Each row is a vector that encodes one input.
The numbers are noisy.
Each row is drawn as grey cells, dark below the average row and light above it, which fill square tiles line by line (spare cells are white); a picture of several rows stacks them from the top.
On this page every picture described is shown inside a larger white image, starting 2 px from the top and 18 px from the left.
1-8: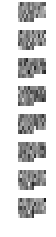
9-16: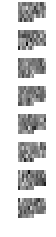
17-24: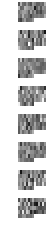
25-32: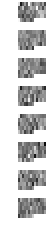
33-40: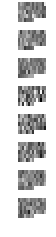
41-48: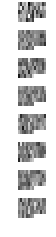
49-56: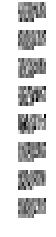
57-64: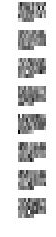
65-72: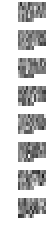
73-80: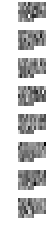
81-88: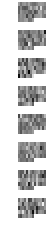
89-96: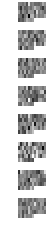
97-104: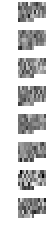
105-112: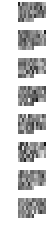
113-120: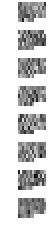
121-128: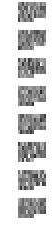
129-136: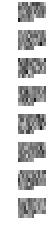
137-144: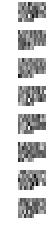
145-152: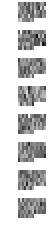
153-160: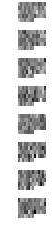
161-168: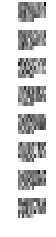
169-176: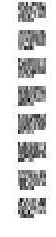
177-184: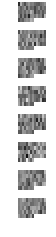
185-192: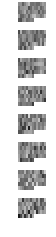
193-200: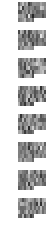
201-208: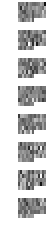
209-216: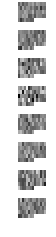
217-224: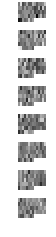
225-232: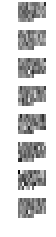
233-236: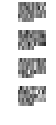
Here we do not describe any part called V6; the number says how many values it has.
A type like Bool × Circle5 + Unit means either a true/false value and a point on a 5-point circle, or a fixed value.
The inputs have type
(Bool × Bool × Bool + Unit) × Label9 + Label8 × (Label8 + V6 × V6).
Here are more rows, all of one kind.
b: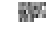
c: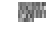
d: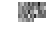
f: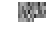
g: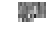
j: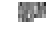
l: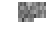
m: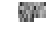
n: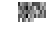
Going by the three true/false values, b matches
c, m and n.
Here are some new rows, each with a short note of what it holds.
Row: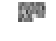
two labels (each one of 8)
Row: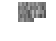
one of 8 labels and two values of V6
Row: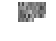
two labels (each one of 8)
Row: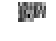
two labels (each one of 8)
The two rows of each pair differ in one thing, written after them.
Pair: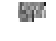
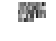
one of the three true/false values
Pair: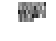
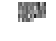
the label
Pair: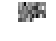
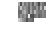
the label
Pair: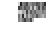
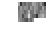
one of the three true/false values
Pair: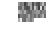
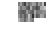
one of the three true/false values
